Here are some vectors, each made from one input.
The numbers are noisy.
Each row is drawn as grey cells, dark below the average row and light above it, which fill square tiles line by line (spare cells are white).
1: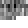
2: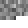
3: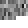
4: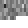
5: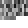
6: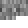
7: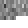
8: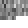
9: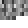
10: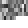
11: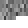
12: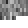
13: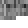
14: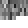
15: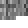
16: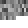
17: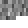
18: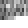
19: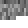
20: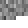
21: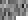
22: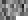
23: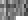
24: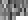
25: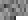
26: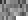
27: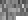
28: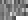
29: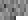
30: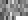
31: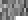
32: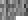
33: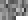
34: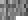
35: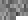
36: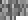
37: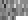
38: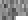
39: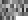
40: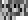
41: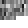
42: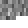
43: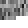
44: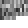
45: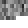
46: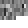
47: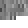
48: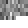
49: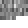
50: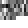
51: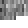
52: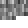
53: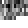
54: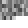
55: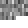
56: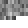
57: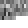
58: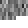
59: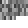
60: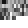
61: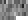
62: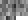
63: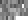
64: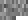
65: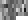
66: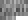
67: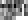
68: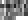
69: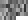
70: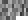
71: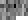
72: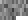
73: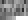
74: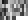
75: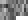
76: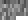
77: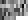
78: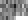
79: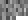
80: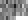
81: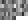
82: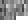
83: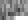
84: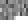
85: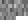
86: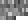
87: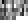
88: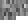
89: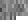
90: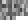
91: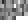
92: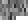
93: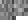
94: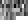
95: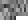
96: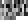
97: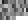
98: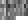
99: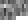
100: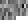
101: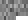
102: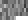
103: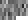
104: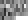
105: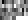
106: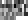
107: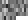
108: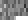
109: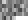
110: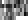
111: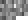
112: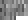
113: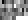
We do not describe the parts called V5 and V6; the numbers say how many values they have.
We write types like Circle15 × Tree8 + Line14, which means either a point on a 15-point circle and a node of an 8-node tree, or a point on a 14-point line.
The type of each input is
(Bool × Line4 + V6) × V5.
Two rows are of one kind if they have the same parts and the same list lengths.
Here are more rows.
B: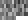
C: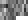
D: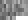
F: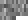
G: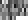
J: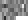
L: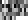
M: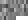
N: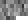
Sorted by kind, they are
B, N
C, D, F, G, J, L, M

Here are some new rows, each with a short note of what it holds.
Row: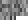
a point on a 4-point line, a true/false value and a value of V5
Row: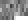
a value of V5 and a value of V6
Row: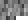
a value of V5 and a value of V6
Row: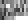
a point on a 4-point line, a true/false value and a value of V5
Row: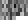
a point on a 4-point line, a true/false value and a value of V5
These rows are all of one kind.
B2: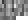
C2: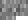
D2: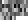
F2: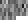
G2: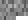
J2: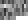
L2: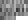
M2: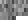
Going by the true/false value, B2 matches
G2 and M2.
